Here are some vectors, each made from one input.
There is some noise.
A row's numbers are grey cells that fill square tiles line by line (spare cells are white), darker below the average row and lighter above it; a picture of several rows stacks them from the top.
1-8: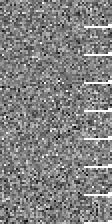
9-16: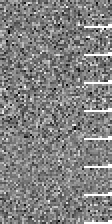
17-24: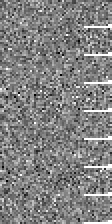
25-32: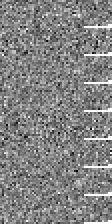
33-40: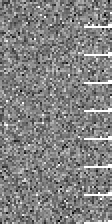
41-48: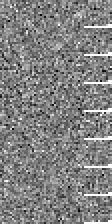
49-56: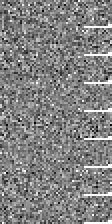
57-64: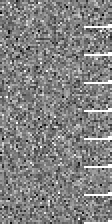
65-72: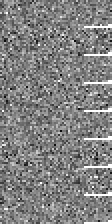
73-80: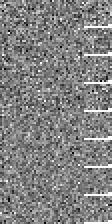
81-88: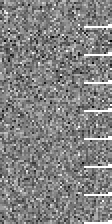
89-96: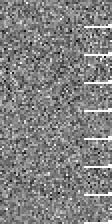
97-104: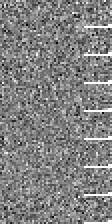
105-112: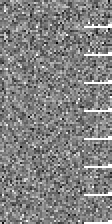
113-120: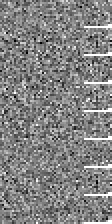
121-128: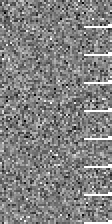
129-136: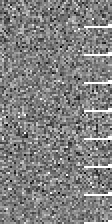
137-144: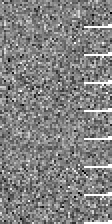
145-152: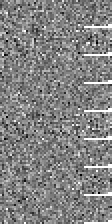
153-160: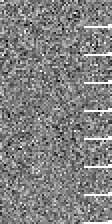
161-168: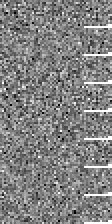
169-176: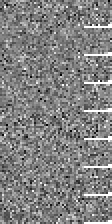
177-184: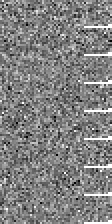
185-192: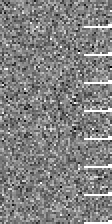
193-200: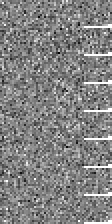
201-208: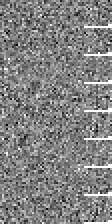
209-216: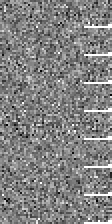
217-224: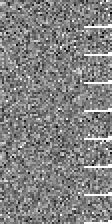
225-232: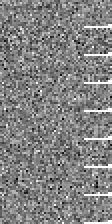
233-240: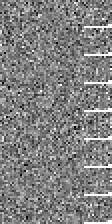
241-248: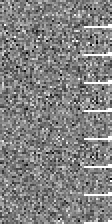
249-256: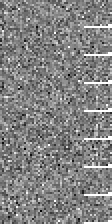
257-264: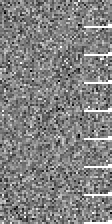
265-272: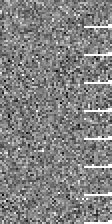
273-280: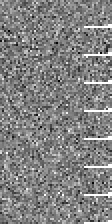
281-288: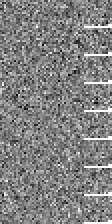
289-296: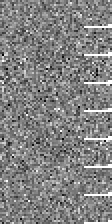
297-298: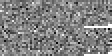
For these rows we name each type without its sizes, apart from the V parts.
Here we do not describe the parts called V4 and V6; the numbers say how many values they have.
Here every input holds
a point on a circle, a point on a line and a value of V4, together with either a point on a circle, or a value of V6.
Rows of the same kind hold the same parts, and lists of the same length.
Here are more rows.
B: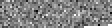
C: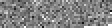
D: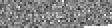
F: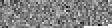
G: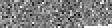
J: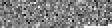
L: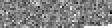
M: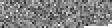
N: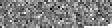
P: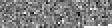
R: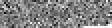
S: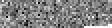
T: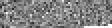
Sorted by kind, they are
B, C, D, F, L, M, T
G, J, N, P, R, S

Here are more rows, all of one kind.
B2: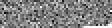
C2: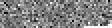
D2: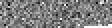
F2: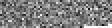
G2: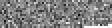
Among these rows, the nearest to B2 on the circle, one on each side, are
C2 and G2.
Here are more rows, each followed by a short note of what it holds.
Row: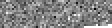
a point on each of two circles, a point on a line and a value of V4
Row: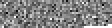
a point on a circle, a point on a line, a value of V4 and a value of V6
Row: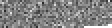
a point on each of two circles, a point on a line and a value of V4
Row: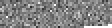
a point on each of two circles, a point on a line and a value of V4
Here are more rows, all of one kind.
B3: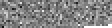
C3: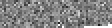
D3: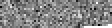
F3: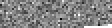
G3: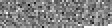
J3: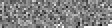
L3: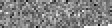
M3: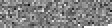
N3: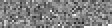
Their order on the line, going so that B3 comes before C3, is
G3, B3, M3, L3, N3, F3, C3, J3, D3.
